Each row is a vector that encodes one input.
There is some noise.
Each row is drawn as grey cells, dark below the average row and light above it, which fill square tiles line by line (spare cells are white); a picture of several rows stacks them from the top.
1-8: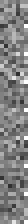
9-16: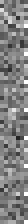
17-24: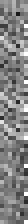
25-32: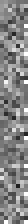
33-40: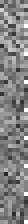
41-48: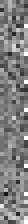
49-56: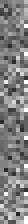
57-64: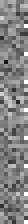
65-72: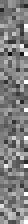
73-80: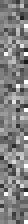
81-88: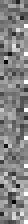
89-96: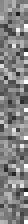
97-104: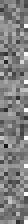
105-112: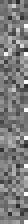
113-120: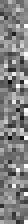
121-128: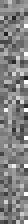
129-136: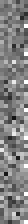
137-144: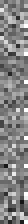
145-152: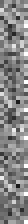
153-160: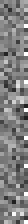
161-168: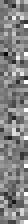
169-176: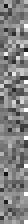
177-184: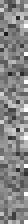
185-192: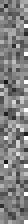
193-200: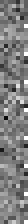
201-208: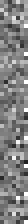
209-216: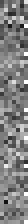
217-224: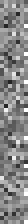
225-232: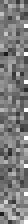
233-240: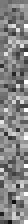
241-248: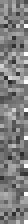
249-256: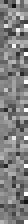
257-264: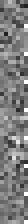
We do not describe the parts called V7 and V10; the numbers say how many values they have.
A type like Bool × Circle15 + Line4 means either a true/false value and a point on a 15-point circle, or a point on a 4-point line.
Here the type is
Bool × (Line6 + V7) × V10 + List2(Line5).
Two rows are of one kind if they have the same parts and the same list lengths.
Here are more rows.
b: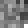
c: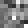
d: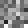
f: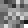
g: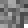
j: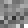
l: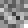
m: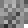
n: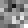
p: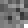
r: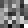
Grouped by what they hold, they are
b, g, p
c, d, f
j, m
l, n
r

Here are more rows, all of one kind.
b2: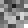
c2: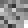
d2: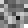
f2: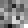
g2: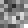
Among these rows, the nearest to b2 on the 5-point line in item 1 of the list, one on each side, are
d2 and g2.
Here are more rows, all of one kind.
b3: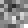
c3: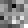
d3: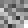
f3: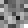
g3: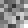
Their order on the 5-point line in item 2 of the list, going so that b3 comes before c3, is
f3, b3, g3, d3, c3.
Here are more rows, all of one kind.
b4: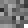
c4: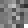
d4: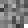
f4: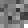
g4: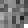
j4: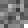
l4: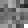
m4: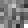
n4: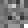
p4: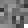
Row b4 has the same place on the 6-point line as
c4, l4, m4 and p4.
